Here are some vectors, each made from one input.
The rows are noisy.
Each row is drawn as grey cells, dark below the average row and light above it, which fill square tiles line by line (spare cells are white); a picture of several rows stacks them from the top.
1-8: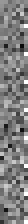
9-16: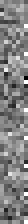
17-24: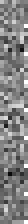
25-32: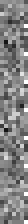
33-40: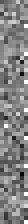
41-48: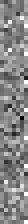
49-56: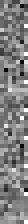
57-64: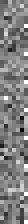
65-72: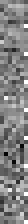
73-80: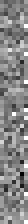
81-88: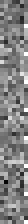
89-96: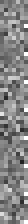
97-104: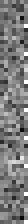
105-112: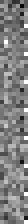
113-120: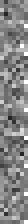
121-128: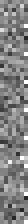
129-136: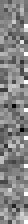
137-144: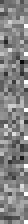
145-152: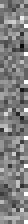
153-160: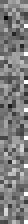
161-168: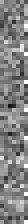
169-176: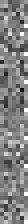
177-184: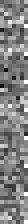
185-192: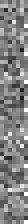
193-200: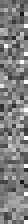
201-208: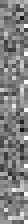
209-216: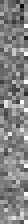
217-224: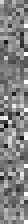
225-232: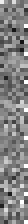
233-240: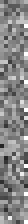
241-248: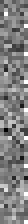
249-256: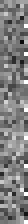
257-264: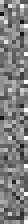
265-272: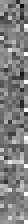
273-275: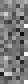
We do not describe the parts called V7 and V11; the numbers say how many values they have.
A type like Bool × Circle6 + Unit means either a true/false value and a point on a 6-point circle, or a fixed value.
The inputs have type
(Circle10 + V11) × Line9 × V7.
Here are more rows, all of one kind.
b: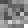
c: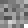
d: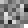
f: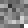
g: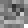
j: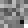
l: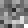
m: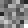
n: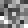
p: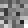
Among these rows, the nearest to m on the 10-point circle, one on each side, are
d and n.
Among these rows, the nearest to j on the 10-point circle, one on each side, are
d and p.
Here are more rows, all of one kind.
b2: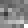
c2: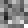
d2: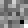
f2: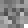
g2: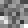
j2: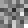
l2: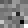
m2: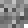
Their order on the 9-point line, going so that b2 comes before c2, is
f2, l2, g2, d2, b2, m2, j2, c2.
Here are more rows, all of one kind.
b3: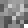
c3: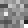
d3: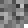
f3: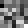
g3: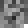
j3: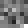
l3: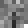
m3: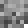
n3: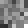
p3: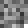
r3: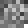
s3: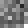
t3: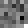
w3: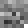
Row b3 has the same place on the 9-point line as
r3, s3 and t3.
